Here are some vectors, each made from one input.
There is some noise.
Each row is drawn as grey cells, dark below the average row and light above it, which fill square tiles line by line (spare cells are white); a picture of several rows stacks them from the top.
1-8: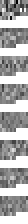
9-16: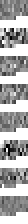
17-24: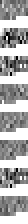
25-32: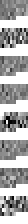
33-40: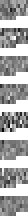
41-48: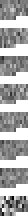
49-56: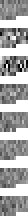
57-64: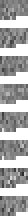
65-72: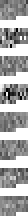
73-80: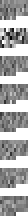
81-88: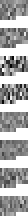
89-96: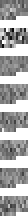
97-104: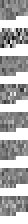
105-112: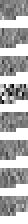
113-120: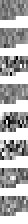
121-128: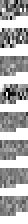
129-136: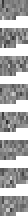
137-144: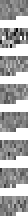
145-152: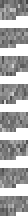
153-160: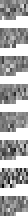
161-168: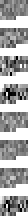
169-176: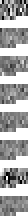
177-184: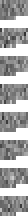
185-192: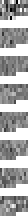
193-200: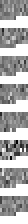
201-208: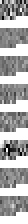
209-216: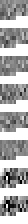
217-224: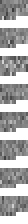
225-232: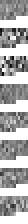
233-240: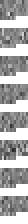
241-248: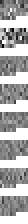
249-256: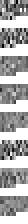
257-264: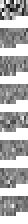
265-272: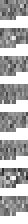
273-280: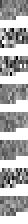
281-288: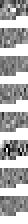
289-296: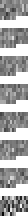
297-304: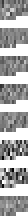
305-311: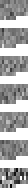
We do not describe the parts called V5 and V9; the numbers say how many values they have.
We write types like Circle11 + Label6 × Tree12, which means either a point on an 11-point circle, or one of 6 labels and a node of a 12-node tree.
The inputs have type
Bool × V5 × V9 + Label4.
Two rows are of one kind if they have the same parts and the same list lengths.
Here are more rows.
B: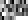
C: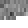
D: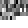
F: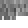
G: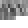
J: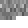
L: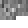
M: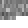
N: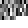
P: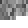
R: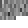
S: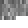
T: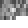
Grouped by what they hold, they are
B, D, N
C, F, G, J, L, M, P, R, S, T

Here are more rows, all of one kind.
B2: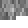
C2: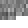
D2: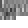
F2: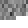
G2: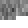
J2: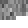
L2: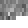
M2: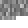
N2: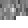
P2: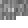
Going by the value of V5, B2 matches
D2 and N2.
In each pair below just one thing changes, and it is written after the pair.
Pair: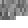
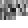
the value of V9
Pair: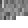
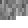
the value of V5
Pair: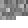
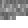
the true/false value
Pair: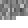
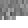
the true/false value
